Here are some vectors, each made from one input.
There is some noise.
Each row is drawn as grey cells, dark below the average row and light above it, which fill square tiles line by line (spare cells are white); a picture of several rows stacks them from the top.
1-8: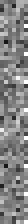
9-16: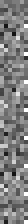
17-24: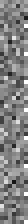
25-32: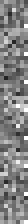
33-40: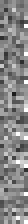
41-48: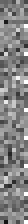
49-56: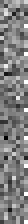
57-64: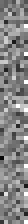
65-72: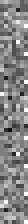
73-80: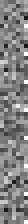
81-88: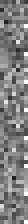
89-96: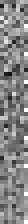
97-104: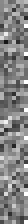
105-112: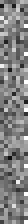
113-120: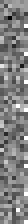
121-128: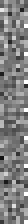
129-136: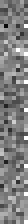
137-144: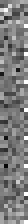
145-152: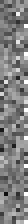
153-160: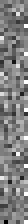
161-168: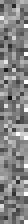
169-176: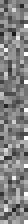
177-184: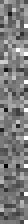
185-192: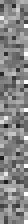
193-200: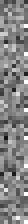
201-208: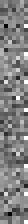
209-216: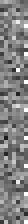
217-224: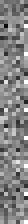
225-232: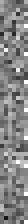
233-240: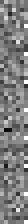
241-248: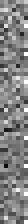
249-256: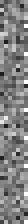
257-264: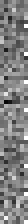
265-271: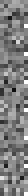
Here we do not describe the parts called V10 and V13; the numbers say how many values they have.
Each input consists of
a point on an 11-point line, a true/false value, a value of V10 and a value of V13.
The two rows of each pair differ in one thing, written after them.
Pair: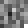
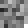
the value of V13
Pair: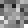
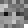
the value of V13
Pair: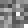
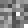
the place on the 11-point line
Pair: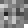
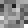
the value of V13
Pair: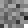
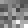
the value of V13
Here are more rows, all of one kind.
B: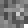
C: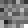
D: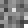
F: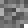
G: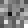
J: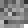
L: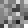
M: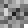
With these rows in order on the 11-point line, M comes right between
C and L.
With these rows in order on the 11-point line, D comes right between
C and J.
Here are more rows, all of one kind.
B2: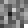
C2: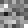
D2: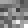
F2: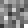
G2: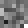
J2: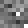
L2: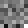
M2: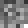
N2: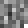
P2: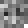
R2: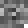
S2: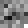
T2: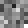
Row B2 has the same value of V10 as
G2, J2 and S2.
